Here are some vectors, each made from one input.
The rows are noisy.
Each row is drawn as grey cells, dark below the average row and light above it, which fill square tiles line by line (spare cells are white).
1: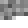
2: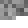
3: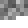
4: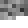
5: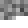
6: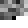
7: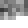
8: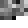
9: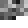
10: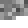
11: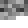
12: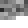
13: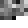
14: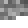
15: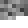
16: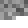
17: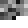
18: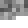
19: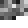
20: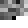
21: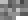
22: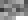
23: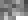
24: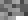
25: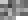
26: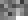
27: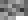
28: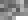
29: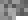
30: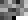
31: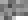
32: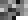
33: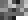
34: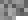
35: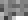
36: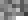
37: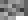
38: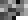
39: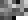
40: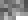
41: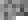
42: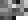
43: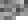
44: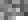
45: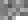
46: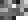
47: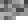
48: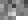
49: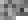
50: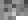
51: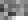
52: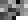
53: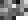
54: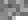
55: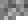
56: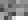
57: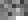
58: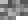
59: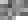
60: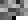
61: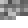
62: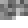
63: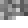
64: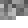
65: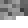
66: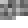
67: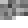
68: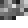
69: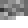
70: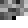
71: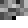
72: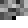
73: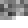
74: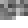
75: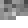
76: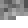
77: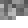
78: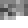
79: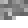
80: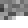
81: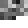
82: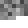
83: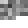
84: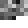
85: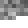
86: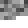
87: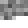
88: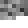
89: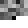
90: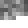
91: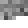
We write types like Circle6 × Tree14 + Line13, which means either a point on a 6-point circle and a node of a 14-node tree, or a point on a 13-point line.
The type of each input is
Circle9 × Circle9 + Line6.
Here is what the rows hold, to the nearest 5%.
About 75% of them hold a point on each of two 9-point circles. The rest hold a point on a 6-point line.
